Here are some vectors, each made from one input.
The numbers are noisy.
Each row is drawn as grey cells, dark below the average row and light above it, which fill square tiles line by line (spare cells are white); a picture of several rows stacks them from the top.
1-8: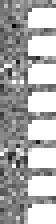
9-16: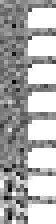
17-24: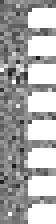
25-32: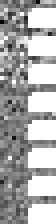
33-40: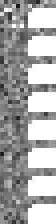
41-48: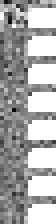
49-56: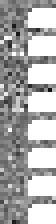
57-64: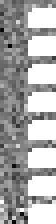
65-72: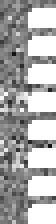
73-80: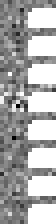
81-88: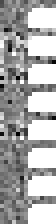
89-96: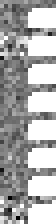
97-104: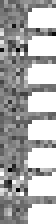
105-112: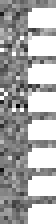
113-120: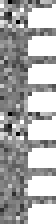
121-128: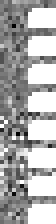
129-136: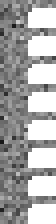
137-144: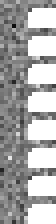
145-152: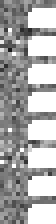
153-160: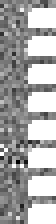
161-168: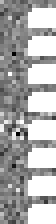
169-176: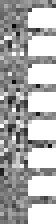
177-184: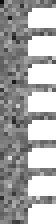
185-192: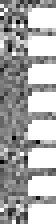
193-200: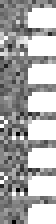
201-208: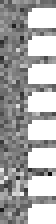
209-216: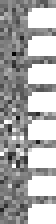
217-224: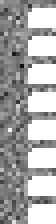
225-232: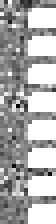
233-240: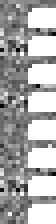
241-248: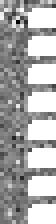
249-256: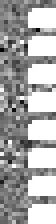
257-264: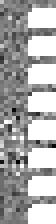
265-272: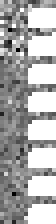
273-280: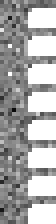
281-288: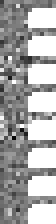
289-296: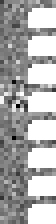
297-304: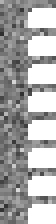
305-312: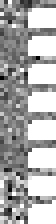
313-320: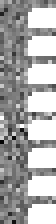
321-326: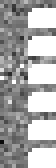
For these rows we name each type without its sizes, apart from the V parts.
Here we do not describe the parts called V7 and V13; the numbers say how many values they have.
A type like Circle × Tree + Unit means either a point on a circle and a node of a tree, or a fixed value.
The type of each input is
(Bool × Bool × Bool + Line) × Label × V7 + V13.
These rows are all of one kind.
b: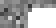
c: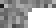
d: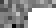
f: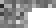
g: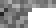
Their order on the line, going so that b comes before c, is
g, b, f, c, d.
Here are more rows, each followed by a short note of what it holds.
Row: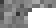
a label, three true/false values and a value of V7
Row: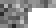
a label, a point on a line and a value of V7
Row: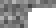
a label, three true/false values and a value of V7
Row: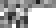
a value of V13
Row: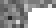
a label, a point on a line and a value of V7
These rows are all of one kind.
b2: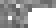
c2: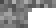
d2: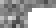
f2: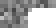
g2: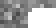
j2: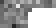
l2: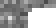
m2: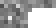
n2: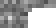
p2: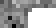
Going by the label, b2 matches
d2, l2, m2 and n2.
